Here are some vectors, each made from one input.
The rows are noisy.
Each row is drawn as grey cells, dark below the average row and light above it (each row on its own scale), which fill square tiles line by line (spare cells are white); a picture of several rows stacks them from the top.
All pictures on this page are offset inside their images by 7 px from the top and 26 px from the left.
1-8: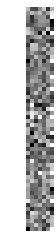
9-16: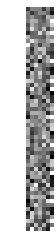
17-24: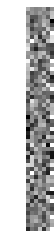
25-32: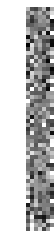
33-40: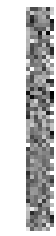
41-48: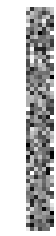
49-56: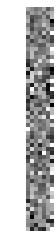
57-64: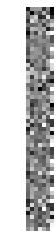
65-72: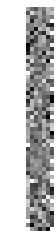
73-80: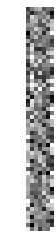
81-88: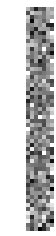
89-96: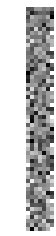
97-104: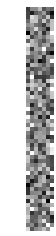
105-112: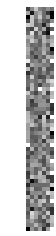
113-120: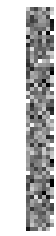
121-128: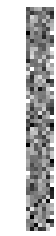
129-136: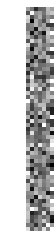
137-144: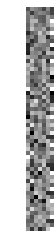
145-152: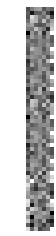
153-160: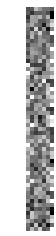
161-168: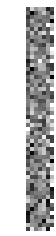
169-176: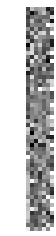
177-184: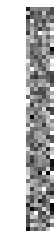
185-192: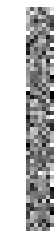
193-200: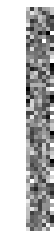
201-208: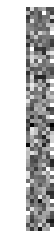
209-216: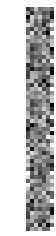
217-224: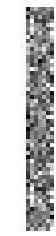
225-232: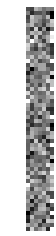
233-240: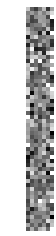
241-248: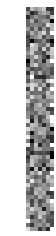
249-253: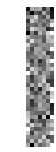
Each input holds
a point on a 12-point line and a true/false value.
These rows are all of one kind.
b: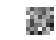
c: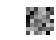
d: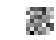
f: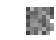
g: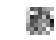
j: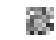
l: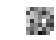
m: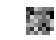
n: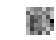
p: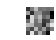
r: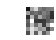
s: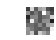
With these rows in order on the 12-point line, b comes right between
d and l.
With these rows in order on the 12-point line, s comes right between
g and n.
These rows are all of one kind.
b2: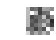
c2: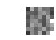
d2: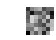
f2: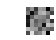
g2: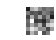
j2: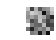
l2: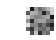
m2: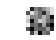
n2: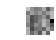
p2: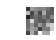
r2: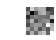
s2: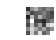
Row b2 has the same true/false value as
j2, l2, m2 and n2.
